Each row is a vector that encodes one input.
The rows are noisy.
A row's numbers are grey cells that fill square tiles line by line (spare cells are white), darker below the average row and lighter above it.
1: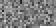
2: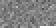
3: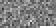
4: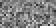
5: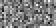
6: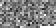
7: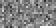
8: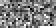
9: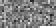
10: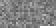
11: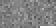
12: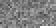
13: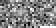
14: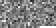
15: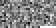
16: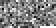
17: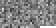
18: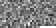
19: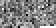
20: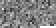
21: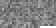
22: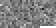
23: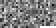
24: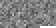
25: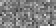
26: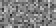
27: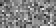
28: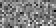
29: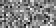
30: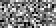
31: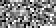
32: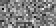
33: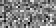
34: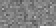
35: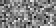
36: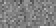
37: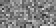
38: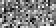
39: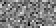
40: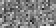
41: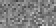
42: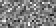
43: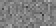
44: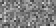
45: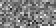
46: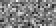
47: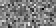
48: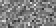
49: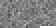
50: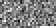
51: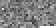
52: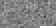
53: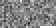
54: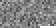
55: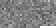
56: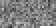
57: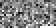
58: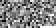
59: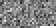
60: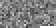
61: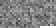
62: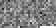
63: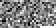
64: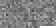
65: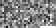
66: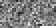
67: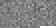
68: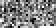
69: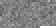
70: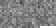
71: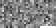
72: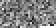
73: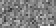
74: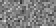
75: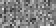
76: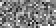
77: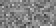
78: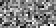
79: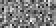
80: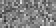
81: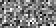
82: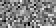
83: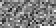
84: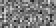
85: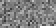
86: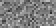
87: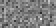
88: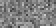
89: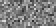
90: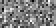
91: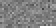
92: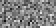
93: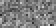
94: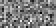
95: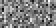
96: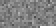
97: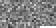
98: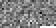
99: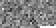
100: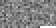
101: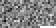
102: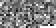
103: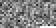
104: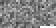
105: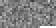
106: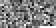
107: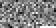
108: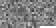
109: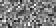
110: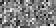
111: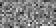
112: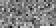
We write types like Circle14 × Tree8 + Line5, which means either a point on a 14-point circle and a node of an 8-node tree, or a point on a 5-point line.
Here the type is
Label5 × (Line6 + List2(Line5)).
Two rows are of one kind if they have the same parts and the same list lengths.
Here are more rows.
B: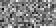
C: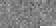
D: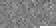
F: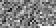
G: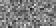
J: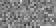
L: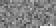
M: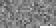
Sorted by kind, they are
B, J
C, G, L
D
F, M

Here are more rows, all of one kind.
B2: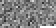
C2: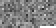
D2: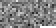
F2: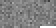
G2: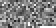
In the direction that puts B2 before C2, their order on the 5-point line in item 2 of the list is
B2, D2, G2, C2, F2.
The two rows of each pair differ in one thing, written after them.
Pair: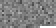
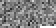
the place on the 5-point line in item 2 of the list
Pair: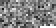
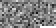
the place on the 5-point line in item 2 of the list
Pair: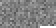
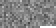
the place on the 5-point line in item 2 of the list
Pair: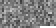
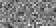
the label
